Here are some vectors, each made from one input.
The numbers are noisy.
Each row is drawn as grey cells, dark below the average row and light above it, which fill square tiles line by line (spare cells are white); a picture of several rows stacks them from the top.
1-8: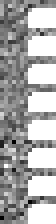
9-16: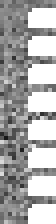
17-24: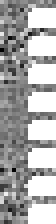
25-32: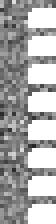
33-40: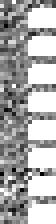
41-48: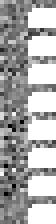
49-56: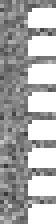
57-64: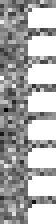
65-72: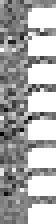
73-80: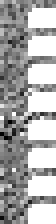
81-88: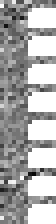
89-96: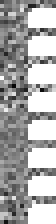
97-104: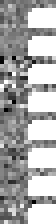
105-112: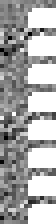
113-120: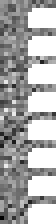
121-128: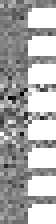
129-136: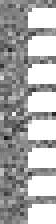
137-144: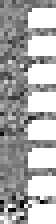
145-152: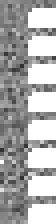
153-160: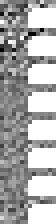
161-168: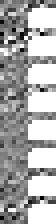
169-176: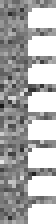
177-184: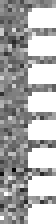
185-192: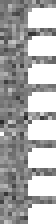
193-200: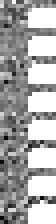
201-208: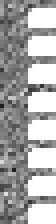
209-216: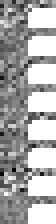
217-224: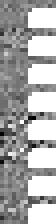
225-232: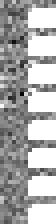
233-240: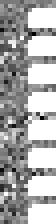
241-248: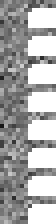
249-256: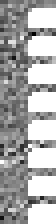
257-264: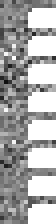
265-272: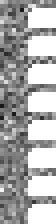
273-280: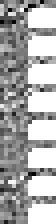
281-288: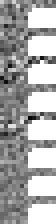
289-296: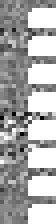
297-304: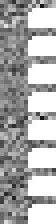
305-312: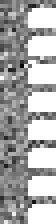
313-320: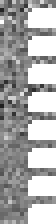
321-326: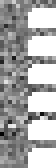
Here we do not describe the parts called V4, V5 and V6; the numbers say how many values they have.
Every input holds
either a point on each of two 8-point circles, or four true/false values, or a value of V4 and a value of V5, or a value of V6.
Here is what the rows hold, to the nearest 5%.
About 25% of them hold a point on each of two 8-point circles. About 50% of them hold four true/false values. About 15% of them hold a value of V4 and a value of V5. The rest hold a value of V6.
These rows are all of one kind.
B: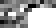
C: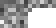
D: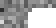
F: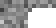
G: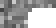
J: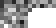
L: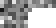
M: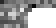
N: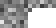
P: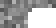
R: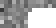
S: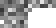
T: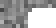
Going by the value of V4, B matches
M, N and P.
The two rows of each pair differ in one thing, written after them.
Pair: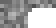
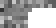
the value of V5
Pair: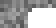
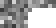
the value of V4
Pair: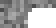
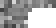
the value of V4
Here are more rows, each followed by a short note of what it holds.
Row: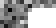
a value of V6
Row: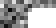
a value of V6
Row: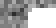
a point on each of two 8-point circles
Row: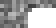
a value of V4 and a value of V5
